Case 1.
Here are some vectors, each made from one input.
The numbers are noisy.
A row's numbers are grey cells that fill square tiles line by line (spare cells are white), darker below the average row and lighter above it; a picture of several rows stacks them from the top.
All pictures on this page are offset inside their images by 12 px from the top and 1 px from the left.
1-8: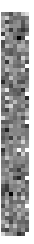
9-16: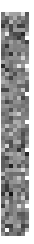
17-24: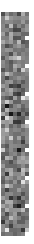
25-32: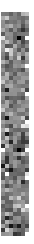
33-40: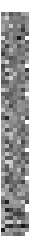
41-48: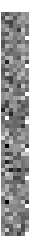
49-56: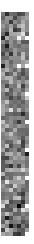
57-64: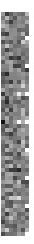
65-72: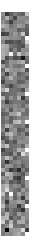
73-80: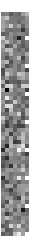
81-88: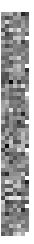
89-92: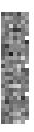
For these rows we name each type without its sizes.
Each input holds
three true/false values.
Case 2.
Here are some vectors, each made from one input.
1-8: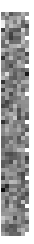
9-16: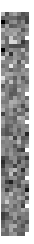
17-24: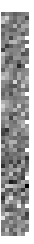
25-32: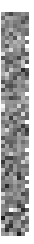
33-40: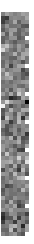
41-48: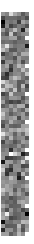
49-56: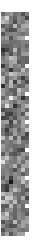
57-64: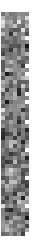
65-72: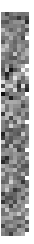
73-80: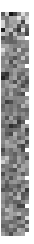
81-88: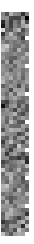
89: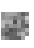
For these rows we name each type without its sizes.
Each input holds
four true/false values.
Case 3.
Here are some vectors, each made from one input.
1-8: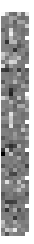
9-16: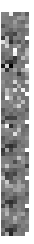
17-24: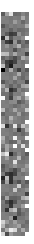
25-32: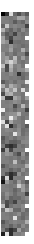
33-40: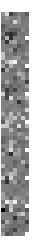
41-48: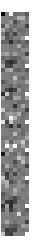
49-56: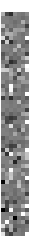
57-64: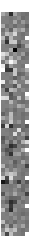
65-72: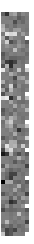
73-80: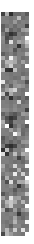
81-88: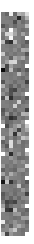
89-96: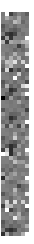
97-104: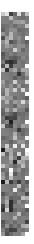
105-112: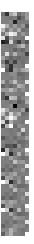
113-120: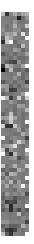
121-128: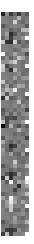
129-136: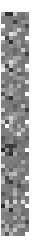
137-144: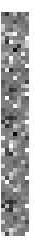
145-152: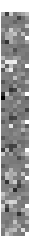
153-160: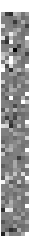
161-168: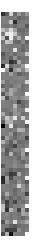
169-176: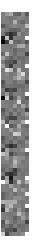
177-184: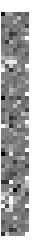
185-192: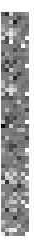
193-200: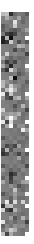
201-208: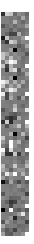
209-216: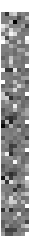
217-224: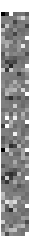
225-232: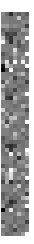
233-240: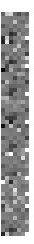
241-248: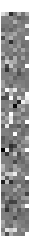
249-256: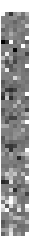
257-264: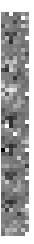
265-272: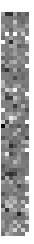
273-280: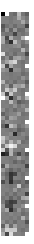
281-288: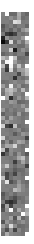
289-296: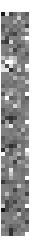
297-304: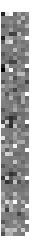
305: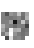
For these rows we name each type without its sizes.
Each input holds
three true/false values.
